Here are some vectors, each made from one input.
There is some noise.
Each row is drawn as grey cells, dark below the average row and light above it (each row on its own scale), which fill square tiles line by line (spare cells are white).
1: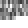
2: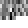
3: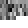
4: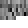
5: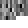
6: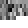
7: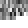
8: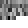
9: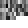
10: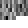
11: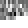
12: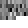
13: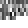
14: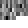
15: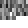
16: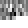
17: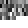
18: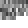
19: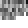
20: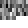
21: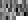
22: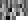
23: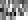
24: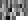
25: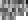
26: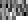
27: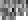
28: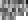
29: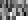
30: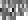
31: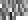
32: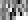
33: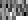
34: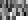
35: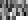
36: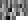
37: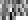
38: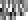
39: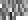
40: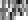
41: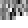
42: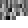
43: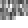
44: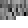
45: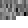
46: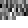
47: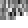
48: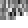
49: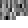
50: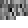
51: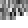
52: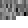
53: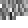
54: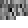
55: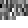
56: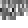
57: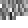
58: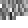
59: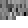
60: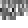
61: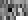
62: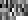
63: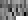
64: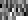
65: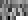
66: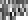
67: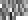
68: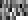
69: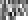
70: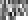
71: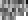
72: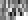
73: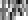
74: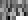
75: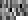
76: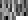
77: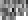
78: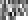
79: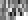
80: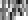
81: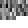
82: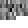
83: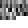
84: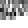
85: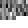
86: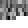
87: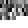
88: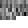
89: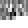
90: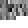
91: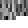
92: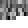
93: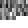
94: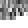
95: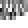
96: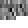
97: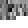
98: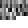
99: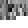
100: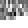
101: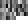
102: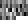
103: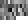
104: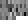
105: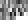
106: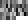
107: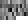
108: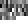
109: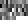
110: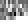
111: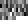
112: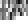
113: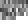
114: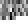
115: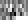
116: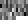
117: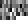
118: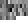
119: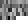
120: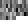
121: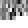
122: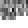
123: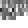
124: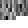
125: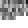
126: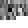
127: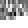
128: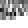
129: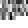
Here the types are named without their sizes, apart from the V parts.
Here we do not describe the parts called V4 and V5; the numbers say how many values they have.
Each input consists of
either a node of each of two trees, or a value of V4 and a value of V5.
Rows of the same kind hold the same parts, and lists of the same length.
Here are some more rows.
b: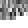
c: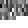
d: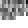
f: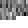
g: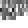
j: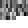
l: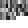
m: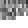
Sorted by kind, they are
b, d, g, m
c, f, j, l

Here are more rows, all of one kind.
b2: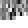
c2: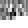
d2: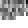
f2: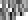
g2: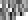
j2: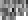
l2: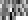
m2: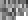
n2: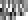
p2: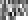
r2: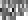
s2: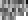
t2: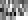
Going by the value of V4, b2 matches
f2 and g2.
